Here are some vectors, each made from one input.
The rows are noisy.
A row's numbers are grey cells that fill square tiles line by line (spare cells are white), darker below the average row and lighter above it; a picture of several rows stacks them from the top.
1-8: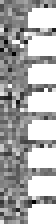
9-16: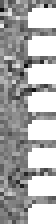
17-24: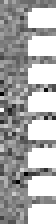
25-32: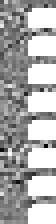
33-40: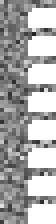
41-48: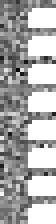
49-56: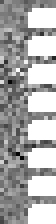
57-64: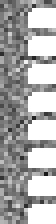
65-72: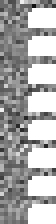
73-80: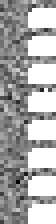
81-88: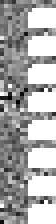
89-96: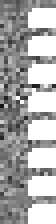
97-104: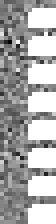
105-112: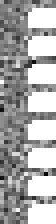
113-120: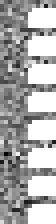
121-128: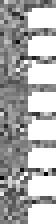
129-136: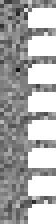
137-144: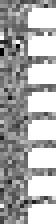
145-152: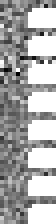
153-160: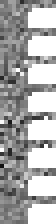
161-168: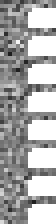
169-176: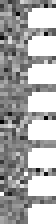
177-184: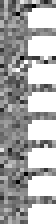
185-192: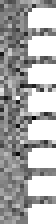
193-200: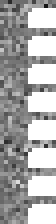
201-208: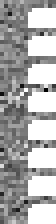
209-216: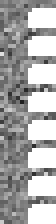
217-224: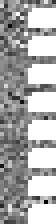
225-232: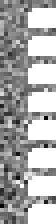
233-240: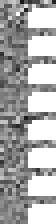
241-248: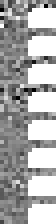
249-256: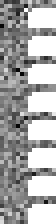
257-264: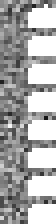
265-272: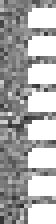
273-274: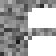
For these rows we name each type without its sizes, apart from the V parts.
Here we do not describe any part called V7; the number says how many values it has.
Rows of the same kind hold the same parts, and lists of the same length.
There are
2 kinds of row.
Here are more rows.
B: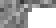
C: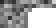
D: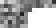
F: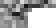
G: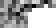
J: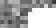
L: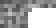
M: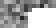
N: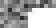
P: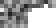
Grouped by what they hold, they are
B, L, M, N
C, D, F, G, J, P

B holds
a point on a line and a value of V7.
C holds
a node of a tree and a value of V7.
